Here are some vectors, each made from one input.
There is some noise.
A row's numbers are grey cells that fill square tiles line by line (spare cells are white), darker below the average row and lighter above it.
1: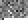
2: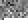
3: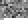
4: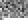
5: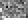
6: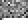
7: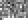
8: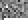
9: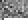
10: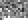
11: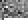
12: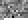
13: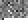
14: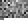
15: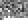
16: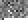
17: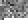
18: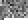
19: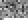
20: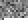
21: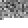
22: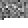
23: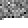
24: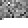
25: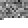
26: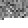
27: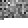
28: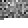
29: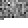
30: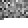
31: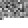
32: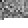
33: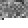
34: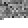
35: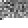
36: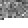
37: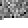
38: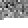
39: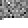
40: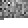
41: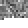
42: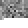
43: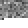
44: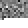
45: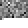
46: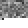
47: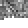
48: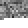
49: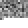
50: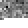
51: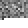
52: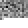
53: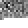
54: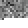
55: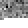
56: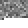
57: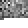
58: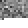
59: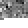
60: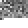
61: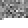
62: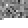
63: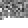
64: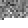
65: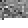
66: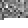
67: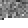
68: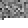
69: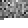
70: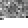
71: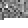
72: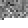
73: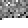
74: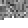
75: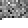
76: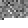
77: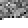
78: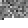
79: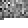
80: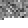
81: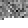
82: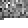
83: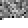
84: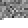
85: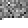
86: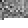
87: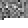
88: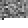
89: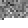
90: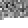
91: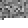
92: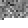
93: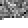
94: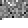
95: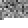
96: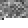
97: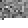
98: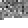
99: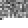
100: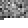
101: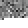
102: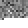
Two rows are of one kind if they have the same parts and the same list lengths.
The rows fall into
2 kinds.
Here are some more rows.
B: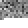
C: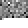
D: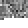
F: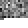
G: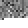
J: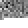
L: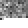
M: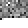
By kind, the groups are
B, C, J, L, M
D, F, G

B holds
a point on a 4-point line and a point on each of four 5-point lines.
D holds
a point on a 4-point line and a point on each of two 5-point lines.
